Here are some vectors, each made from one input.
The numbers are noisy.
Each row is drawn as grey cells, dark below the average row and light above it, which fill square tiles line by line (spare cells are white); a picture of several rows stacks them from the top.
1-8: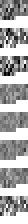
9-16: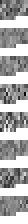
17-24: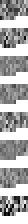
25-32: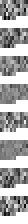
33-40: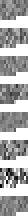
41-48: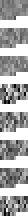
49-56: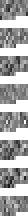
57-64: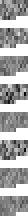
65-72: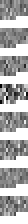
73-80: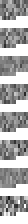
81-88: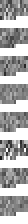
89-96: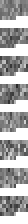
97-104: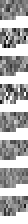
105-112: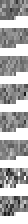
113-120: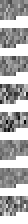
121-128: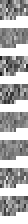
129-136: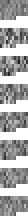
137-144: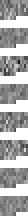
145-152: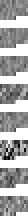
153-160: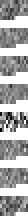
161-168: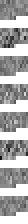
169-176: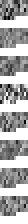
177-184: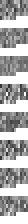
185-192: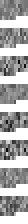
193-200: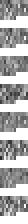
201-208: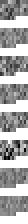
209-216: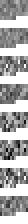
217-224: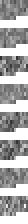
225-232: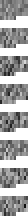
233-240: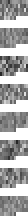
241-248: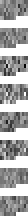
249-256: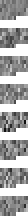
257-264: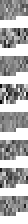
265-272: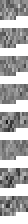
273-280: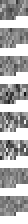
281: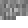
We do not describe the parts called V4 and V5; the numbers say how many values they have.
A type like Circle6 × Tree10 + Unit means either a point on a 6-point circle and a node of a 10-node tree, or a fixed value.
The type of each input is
Bool × Circle6 + (Tree10 + V4) × V5 + Unit.
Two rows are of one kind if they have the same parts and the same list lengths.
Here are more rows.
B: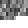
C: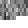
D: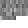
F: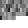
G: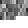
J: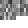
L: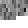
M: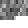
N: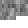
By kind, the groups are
B, G, M
C, J
D, L, N
F

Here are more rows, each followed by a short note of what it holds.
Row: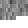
a value of V4 and a value of V5
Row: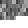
a point on a 6-point circle and a true/false value
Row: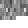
a value of V4 and a value of V5
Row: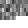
a fixed value
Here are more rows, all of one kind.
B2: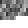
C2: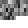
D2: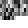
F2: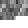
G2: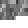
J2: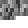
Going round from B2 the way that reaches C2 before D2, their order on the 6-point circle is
B2, J2, C2, G2, F2, D2.
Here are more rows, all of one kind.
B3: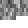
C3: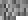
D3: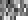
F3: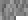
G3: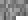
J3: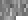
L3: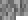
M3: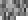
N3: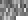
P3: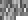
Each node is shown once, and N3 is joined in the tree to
B3, D3, F3, J3 and P3.
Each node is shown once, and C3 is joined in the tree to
D3.
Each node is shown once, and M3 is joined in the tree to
F3.
